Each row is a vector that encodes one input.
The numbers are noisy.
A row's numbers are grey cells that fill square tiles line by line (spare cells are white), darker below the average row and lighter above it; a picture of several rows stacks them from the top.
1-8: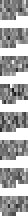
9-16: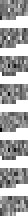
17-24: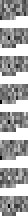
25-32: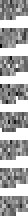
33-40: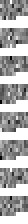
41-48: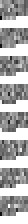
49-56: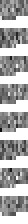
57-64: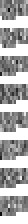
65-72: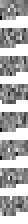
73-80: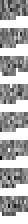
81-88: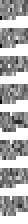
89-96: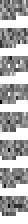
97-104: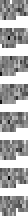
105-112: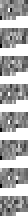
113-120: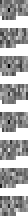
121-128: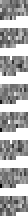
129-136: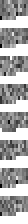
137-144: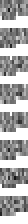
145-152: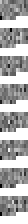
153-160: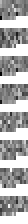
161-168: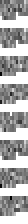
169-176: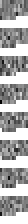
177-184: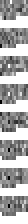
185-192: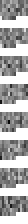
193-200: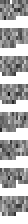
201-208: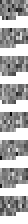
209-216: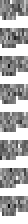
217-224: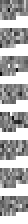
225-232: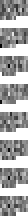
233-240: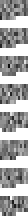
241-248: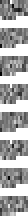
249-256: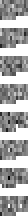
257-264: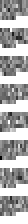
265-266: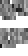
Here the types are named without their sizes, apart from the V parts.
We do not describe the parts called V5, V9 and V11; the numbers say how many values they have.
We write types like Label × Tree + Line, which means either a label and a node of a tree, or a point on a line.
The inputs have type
(Bool × Label + Line) × (V5 × V11 + V9).
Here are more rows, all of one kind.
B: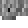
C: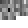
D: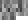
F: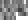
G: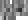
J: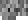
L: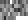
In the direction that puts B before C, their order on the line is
J, B, D, C, F, G, L.
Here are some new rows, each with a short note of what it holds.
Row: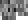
a point on a line and a value of V9
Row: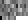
a label, a true/false value, a value of V5 and a value of V11
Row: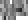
a point on a line, a value of V5 and a value of V11
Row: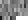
a label, a true/false value, a value of V5 and a value of V11
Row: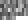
a label, a true/false value and a value of V9
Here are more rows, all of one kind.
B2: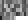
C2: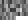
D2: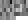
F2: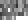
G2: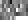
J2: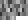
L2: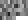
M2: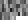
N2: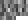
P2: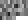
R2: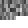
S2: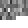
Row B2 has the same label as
L2 and P2.
